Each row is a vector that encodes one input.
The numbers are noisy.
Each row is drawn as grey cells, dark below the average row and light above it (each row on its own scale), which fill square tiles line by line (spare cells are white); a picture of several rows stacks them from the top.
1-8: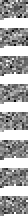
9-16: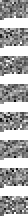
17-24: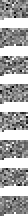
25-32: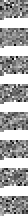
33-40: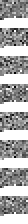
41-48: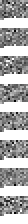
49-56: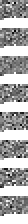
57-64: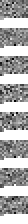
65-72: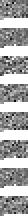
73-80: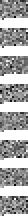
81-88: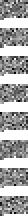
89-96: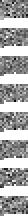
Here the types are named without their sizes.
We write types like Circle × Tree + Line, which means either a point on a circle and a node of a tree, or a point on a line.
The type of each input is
(Bool × Label × Label + Line) × Label.
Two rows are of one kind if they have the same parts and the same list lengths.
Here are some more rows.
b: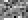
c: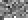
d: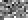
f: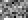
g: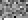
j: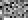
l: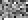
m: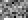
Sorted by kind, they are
b, f, g, j, l, m
c, d

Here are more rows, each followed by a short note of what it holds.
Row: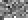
a label and a point on a line
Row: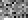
three labels and a true/false value
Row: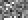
a label and a point on a line
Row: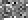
a label and a point on a line
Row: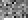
three labels and a true/false value
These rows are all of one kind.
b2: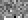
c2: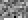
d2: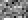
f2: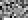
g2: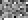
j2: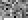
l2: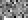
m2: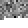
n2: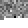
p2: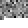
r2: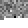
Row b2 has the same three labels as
l2, n2, p2 and r2.
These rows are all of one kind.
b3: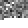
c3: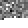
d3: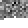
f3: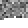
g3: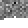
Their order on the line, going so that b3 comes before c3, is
f3, b3, c3, g3, d3.
